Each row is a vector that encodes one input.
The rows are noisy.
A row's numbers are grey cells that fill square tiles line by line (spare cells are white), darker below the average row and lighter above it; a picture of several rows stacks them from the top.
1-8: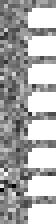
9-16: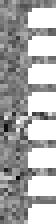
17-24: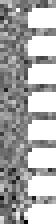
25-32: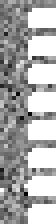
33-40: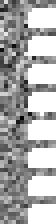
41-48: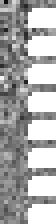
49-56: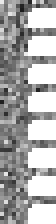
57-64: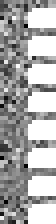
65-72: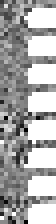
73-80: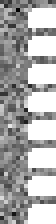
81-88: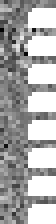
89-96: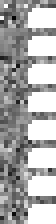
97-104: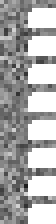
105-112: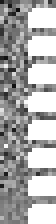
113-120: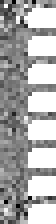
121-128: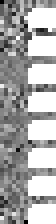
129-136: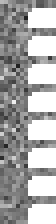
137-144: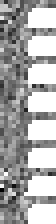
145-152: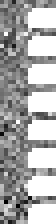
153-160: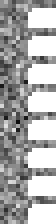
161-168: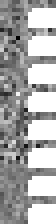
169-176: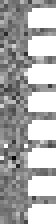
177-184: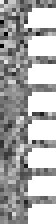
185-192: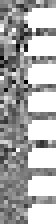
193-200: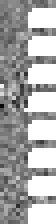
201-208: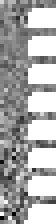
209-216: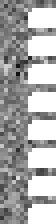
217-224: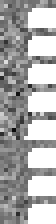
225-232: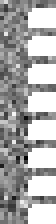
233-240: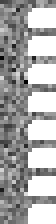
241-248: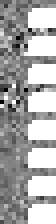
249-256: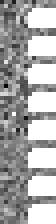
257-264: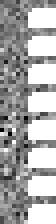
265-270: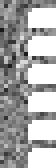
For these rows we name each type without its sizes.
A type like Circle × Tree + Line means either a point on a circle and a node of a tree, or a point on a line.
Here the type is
Circle + Line.
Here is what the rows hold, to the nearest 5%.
About 55% of them hold a point on a circle. The rest hold a point on a line.
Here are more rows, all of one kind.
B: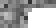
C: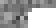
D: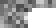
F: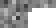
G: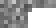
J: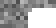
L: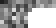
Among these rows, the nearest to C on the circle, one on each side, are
G and L.
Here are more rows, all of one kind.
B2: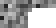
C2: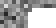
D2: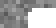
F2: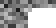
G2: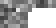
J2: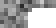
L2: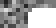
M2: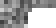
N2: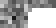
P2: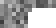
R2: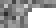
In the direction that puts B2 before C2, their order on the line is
L2, N2, P2, F2, J2, G2, B2, D2, C2, M2, R2.
